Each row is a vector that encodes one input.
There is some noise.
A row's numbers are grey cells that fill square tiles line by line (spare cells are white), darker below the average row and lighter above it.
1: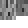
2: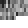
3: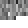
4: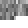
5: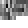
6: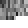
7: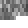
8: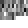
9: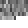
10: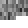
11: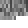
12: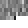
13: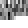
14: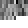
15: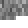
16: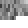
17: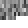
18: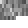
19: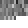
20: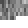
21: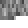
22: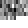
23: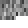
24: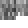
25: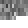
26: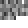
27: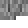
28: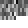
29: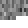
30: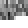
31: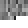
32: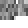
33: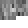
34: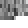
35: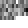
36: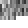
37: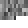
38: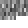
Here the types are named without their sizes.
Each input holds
either a point on a line, or three true/false values.
